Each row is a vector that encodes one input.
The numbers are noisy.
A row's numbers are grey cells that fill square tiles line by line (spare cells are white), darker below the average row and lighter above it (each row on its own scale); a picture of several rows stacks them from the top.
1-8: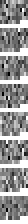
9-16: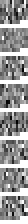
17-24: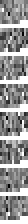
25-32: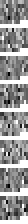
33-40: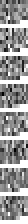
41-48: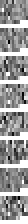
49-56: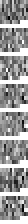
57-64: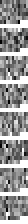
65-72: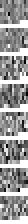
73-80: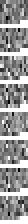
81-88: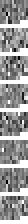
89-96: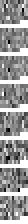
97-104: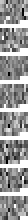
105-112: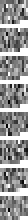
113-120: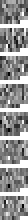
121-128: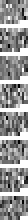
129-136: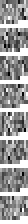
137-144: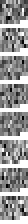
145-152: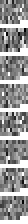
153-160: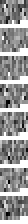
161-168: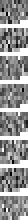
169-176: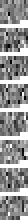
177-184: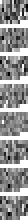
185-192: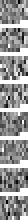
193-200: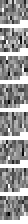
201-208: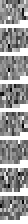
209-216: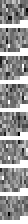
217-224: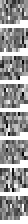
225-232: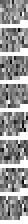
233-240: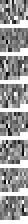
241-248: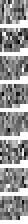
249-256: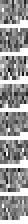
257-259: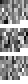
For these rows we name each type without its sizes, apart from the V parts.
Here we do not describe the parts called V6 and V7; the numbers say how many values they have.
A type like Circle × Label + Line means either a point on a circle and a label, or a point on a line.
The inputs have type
Bool × (Tree × V7 + V6) + Unit.
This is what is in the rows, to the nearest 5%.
A few of them hold a fixed value. The rest hold a true/false value, together with either a node of a tree and a value of V7, or a value of V6.
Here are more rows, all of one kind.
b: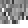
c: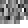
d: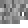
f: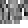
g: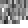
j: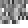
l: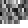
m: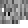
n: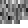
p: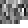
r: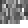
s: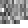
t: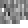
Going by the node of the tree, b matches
m, p and r.
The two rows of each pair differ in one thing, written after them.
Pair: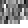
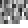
the true/false value
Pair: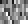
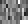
the true/false value
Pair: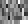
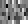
the node of the tree
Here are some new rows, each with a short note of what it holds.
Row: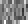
a true/false value and a value of V6
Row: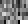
a fixed value
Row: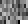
a fixed value
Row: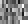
a true/false value and a value of V6
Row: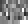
a node of a tree, a true/false value and a value of V7
